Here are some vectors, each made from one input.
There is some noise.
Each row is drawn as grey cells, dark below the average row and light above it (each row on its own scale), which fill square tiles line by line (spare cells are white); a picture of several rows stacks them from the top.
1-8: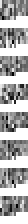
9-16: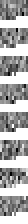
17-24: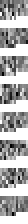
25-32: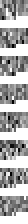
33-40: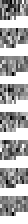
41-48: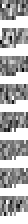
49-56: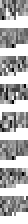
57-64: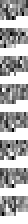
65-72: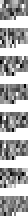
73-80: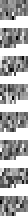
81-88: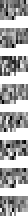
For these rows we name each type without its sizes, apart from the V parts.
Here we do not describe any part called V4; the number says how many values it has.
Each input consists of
a value of V4, together with either a label, or a point on a line.
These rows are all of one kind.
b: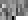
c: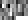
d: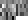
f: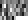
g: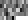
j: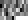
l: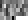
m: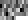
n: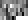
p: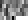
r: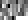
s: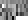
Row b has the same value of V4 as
d and s.
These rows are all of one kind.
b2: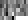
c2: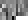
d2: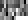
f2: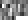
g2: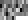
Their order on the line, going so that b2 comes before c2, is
d2, b2, g2, c2, f2.
